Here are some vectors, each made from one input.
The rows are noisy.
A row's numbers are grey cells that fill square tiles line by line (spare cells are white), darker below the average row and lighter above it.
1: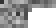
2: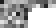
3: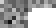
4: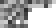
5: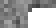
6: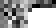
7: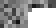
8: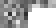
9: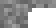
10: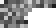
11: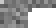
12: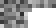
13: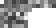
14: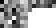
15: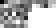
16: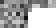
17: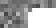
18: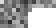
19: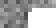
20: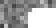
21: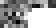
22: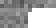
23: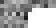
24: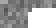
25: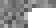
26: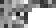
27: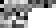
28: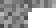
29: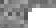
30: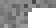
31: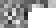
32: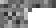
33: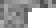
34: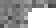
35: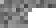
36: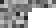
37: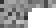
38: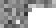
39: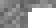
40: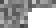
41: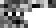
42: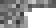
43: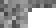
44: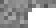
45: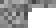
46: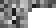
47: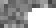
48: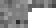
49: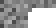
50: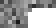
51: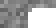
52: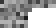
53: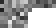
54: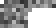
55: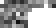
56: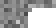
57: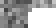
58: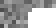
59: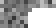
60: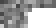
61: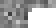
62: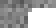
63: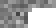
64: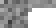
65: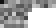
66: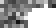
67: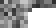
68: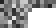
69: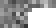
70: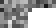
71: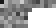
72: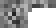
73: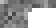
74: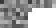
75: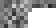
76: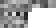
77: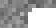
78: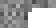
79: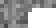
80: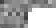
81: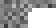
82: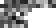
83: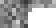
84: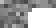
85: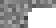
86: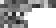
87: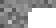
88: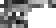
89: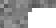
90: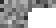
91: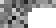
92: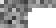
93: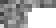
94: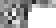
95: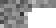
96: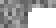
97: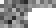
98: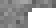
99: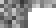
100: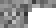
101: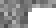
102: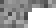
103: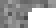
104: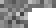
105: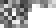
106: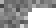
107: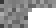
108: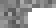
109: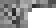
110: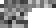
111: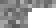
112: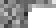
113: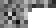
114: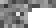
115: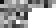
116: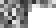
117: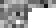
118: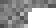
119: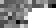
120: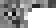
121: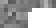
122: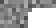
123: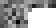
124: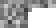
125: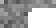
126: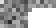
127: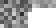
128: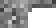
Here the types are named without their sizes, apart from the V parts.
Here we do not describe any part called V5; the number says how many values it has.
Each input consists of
a list of items, each a true/false value and a value of V5.
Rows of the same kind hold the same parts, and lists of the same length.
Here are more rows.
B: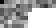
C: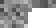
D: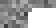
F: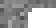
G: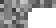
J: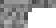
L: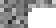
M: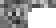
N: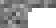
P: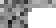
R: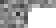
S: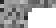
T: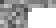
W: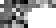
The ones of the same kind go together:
B
C, J, R, S, T
D, G, L, M, P
F, N, W

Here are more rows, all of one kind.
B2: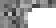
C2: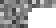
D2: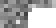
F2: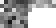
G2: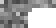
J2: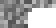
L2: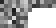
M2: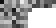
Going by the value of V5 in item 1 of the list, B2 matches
J2 and M2.
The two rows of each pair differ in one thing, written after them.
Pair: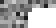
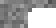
the value of V5 in item 1 of the list
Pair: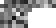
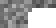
the value of V5 in item 1 of the list
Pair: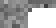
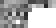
the value of V5 in item 1 of the list
